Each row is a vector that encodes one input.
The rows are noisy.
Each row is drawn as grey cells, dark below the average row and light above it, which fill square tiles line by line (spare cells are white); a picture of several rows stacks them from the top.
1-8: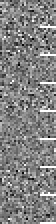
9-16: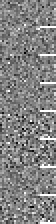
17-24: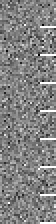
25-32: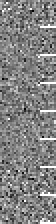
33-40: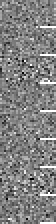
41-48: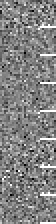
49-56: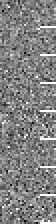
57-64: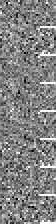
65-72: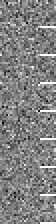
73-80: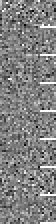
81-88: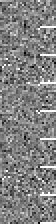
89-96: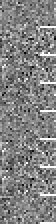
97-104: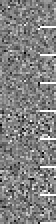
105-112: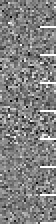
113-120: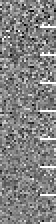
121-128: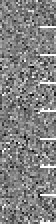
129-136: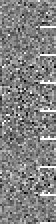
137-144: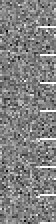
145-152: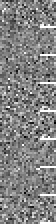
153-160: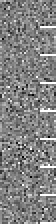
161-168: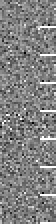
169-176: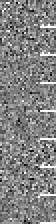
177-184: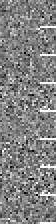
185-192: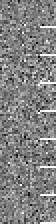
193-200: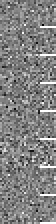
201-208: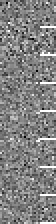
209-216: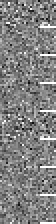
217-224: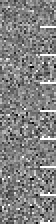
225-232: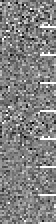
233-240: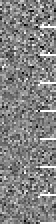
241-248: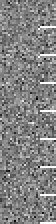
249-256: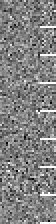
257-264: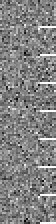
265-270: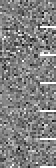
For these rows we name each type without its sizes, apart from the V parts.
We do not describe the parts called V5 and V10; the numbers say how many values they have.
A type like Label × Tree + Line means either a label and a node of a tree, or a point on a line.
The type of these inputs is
Circle × (Line × (Tree + V10) + V5).
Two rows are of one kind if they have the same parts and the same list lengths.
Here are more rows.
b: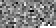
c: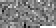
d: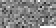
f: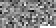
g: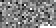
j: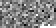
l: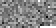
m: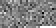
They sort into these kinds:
b, f, g, j
c, d, l
m

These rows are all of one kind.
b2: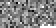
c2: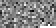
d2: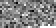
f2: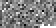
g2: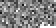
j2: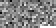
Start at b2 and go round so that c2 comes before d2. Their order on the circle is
b2, f2, g2, j2, c2, d2.
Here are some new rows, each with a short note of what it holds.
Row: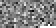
a point on a circle and a value of V5
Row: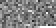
a point on a circle, a point on a line and a node of a tree
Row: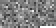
a point on a circle, a point on a line and a value of V10
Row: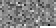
a point on a circle, a point on a line and a node of a tree
